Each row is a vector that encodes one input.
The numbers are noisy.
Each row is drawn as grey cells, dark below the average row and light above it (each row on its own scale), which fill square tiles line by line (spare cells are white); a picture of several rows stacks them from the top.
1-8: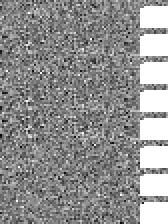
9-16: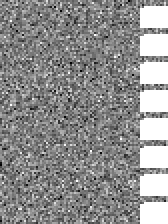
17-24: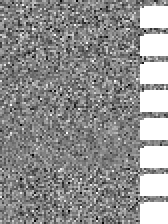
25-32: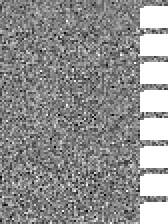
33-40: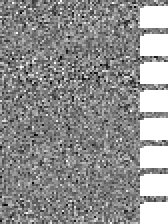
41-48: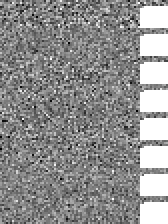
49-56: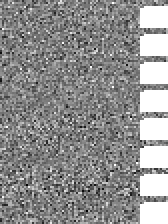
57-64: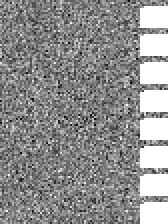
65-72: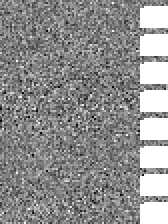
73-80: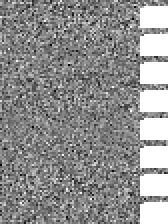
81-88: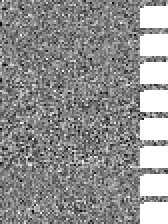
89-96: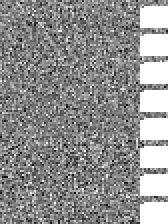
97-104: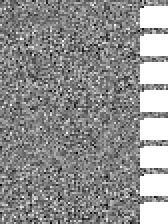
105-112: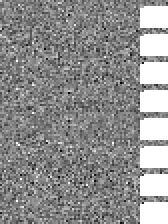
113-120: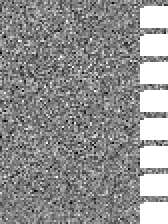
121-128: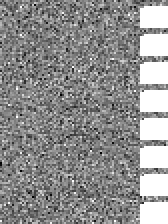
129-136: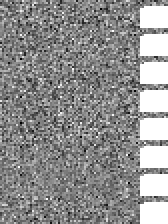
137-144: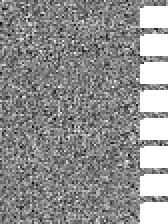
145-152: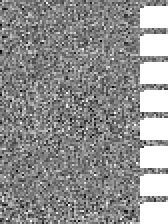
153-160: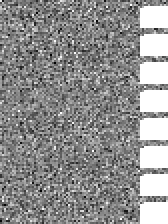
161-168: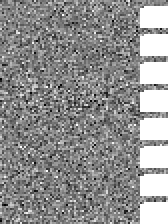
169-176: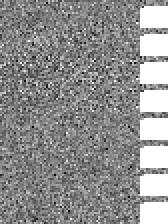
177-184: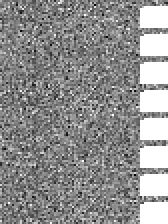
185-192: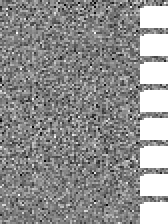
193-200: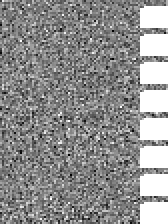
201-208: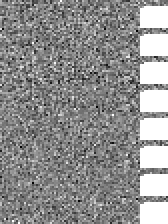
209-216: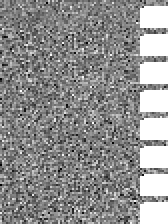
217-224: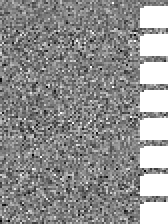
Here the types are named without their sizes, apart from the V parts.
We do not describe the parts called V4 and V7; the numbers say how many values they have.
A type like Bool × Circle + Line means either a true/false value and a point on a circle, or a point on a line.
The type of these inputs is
(Bool × Bool × Bool + V4) × V7 + Label × Line.
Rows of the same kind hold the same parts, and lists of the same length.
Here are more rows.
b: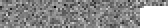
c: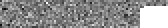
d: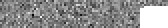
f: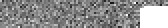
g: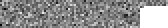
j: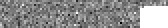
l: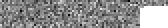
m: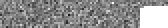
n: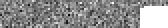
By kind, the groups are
b, d, f
c, g
j, l, m, n

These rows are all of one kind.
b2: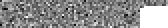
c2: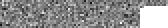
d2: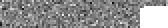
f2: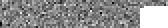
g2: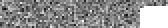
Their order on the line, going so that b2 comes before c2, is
b2, g2, d2, c2, f2.
